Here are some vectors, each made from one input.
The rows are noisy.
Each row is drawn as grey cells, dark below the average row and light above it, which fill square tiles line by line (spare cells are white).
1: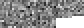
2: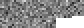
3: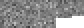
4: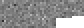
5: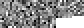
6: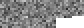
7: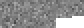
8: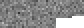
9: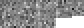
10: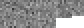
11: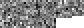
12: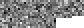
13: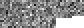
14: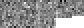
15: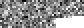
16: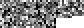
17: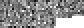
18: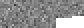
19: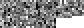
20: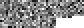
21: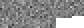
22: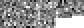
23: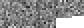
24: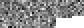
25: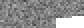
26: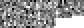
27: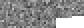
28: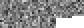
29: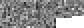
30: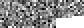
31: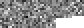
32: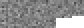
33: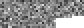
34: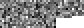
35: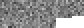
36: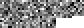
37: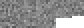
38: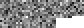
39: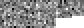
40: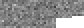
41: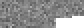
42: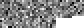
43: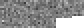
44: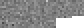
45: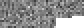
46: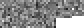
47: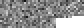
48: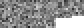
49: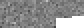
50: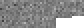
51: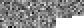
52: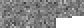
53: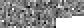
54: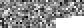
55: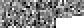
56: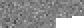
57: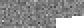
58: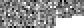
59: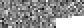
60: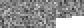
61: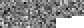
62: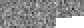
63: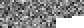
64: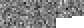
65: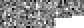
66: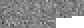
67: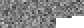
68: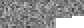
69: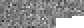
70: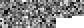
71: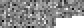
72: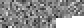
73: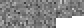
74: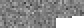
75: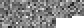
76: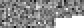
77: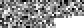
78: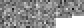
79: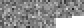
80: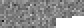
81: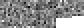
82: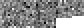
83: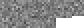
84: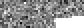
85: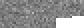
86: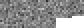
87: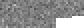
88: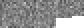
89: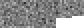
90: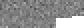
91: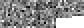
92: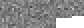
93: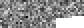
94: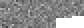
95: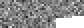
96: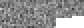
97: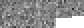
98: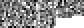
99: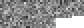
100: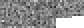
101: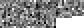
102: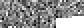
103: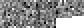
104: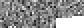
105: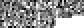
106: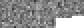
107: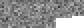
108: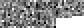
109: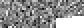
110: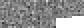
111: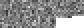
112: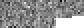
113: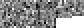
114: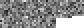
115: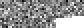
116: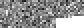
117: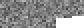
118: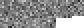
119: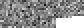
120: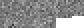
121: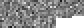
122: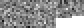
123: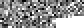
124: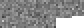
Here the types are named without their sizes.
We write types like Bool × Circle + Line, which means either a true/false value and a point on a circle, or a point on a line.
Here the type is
(Bool × Bool × Bool + Tree) × Line.
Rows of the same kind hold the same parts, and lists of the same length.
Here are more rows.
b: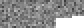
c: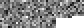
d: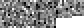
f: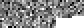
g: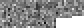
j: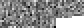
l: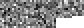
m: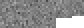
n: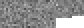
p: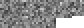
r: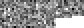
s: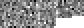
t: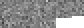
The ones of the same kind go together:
b, c, d, m, n, p, r
f, g, j, l, s, t

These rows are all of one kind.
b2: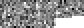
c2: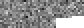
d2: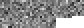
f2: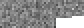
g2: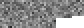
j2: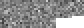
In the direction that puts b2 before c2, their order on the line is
j2, b2, d2, c2, g2, f2.
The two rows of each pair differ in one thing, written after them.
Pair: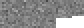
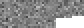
the place on the line
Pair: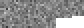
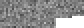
the place on the line
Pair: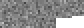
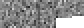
the node of the tree
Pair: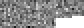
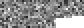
the node of the tree
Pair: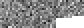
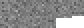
the place on the line
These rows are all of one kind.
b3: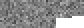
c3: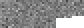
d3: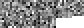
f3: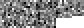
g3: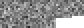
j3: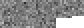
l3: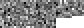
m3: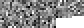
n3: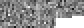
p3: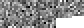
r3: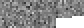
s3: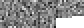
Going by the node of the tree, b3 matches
f3 and n3.
